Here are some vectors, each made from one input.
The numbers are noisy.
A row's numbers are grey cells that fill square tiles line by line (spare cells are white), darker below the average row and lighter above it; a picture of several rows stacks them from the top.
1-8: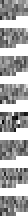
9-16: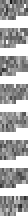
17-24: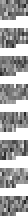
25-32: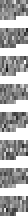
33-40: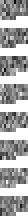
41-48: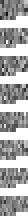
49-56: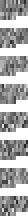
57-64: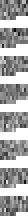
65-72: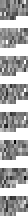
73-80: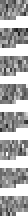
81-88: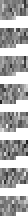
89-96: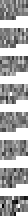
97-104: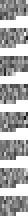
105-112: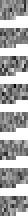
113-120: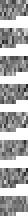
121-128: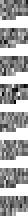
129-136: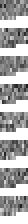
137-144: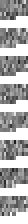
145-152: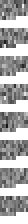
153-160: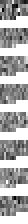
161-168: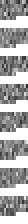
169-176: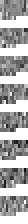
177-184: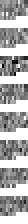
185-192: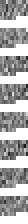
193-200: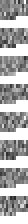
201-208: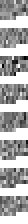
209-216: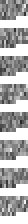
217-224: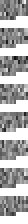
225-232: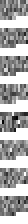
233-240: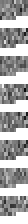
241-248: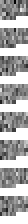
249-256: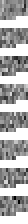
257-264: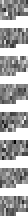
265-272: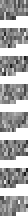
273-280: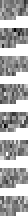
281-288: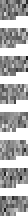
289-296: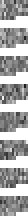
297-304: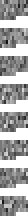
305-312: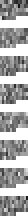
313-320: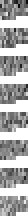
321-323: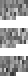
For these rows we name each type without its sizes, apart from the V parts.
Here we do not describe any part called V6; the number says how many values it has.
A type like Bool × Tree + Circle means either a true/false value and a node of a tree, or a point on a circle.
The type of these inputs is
List(Bool × (Line + V6)).
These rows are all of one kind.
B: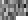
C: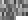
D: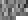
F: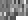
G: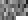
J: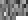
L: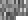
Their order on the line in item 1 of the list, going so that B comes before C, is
J, F, L, B, G, D, C.
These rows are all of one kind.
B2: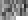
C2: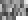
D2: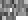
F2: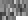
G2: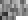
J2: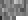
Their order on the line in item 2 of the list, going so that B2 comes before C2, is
B2, F2, D2, J2, G2, C2.
